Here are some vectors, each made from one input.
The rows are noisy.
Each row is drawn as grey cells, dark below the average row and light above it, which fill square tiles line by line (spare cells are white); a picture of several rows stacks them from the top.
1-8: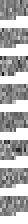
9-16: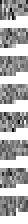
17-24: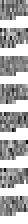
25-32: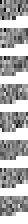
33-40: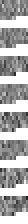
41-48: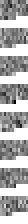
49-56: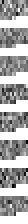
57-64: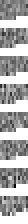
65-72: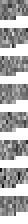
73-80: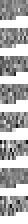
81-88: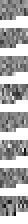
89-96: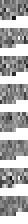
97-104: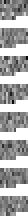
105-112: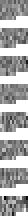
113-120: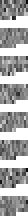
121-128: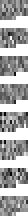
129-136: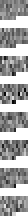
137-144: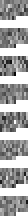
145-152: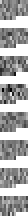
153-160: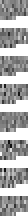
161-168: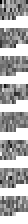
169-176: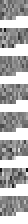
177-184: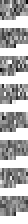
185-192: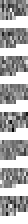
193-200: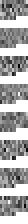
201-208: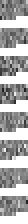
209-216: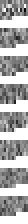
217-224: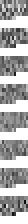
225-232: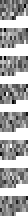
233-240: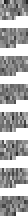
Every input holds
either a point on an 11-point circle, or a node of a 17-node tree and a true/false value.
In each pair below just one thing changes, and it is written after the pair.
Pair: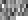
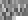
the true/false value
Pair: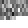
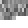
the node of the tree
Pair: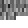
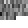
the node of the tree
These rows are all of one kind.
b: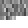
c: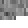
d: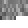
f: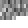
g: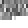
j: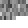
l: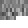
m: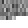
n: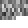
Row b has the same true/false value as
c, g and m.
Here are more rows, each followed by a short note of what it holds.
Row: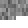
a node of a 17-node tree and a true/false value
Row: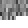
a point on an 11-point circle
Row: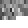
a node of a 17-node tree and a true/false value
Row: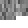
a node of a 17-node tree and a true/false value
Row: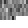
a point on an 11-point circle
